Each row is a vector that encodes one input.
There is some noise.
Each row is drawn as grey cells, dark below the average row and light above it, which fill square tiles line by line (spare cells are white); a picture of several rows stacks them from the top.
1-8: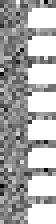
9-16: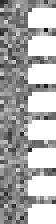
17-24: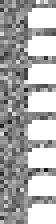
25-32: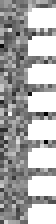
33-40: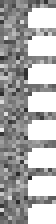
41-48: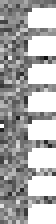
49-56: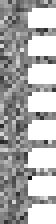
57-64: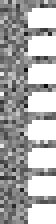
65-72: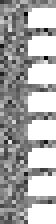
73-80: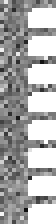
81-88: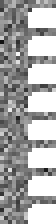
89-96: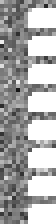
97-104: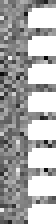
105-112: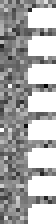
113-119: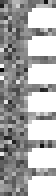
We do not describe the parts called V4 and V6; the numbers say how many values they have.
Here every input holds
one of 5 labels, together with either a point on a 5-point line, or a value of V4 and a value of V6.
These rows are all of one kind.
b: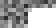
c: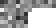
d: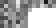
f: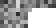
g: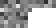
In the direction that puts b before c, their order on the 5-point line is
b, c, g, f, d.
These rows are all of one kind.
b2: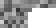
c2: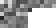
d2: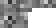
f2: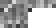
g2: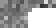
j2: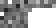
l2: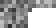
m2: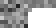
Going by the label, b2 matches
d2 and g2.
